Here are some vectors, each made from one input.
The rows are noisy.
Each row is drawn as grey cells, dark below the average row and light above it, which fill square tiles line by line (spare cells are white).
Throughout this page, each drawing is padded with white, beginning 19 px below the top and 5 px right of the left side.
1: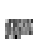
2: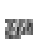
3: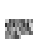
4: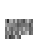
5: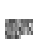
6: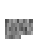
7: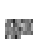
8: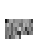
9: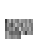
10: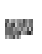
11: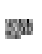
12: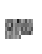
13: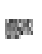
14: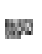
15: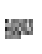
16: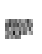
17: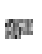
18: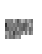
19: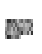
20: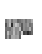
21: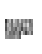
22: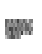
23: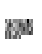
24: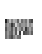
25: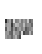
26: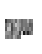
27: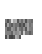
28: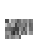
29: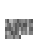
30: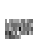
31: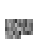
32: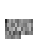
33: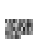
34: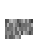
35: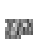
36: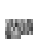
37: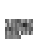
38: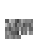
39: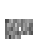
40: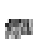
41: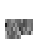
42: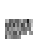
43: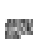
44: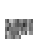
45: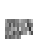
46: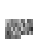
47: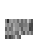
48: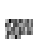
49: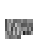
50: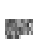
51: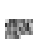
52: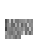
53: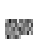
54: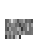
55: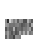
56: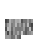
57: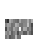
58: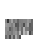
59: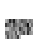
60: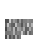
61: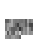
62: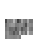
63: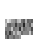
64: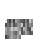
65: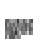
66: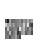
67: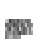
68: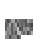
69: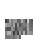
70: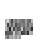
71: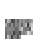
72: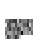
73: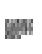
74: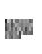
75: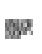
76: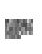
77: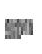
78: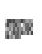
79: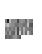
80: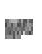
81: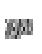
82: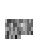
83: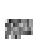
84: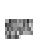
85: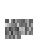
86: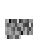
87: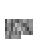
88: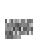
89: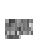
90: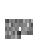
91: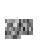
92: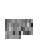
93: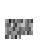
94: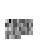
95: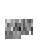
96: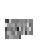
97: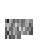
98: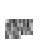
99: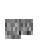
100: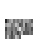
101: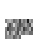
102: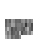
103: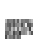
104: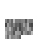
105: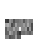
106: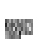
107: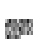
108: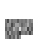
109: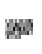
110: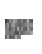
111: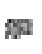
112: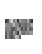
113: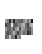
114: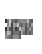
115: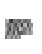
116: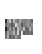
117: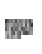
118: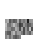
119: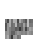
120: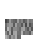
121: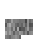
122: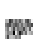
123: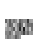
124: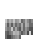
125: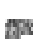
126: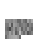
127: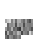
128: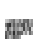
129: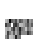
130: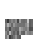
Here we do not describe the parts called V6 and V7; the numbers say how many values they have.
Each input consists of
a value of V7, together with either one of 5 labels and a true/false value, or a value of V6.
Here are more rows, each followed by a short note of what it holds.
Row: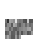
one of 5 labels, a true/false value and a value of V7
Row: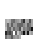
a value of V6 and a value of V7
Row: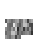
a value of V6 and a value of V7
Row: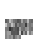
one of 5 labels, a true/false value and a value of V7
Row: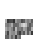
a value of V6 and a value of V7
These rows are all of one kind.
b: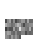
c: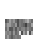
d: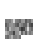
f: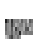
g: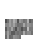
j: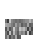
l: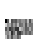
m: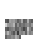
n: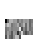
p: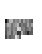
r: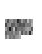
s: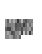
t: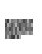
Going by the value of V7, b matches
l, m and s.
